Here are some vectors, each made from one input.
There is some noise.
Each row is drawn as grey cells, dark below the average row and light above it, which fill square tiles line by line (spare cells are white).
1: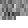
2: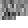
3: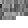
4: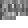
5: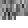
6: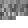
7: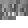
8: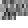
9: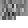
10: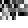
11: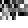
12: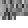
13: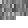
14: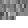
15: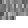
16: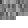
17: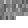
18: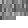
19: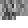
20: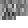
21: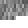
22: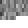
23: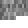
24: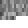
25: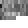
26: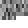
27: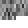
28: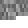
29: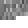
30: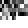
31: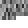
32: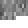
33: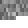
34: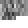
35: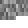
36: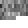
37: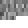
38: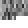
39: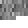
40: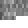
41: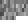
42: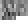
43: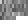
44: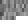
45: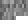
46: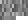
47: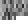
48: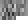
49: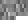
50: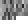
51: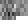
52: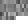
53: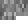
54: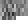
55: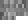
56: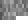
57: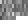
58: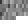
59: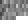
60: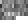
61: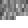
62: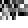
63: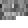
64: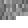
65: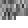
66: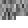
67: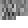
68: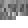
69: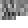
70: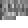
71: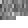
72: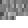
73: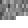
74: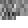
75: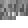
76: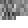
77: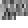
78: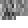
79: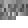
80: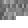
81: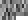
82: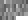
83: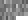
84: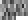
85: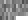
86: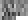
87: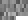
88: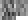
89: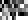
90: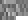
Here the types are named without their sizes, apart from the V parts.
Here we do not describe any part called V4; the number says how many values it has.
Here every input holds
a list of items, each a true/false value and a value of V4.
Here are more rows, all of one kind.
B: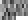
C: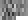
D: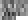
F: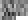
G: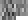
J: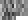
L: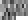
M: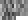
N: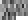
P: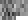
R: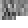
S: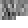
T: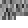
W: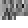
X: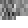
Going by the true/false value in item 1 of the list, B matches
L, N, T and W.
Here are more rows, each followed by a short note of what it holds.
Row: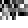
the empty list
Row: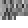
a list of one item
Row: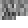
a list of one item
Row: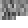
a list of one item
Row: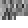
a list of one item
